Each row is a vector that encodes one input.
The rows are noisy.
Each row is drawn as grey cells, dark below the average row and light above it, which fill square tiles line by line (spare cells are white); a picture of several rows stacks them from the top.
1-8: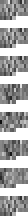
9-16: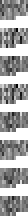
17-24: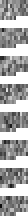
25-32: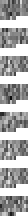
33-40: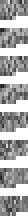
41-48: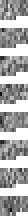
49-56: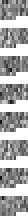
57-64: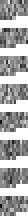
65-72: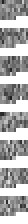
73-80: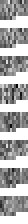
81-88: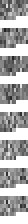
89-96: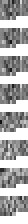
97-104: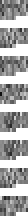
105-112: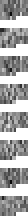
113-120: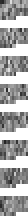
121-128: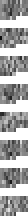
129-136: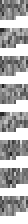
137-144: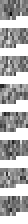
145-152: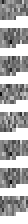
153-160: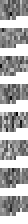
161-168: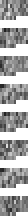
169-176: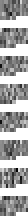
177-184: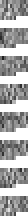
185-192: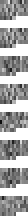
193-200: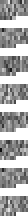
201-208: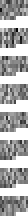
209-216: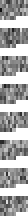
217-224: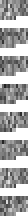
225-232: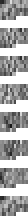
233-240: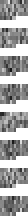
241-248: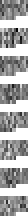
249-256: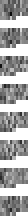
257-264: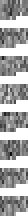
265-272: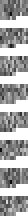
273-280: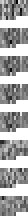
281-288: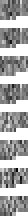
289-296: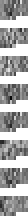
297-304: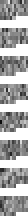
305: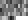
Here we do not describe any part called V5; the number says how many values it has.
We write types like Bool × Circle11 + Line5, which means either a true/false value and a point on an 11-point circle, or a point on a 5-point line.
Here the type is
Bool × V5 + Tree12 + Unit.
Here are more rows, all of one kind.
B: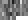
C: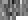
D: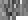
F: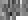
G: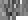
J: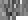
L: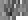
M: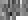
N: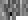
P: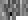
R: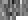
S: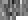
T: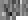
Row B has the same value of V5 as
C, R and S.
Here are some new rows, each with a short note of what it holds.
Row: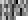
a fixed value
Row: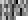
a fixed value
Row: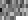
a node of a 12-node tree
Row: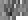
a true/false value and a value of V5
